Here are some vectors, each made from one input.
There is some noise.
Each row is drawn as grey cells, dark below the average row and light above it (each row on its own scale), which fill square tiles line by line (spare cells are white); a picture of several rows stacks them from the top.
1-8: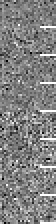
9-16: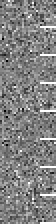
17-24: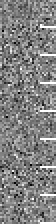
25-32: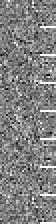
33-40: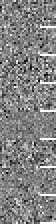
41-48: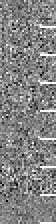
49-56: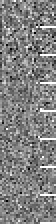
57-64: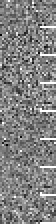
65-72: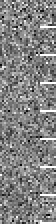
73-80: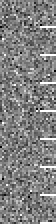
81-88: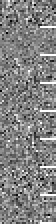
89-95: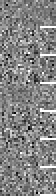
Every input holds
one of 6 labels and four true/false values.
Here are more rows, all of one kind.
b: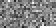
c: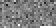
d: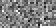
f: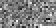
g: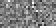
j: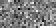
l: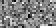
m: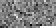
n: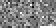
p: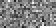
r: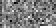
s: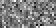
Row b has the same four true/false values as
l and p.
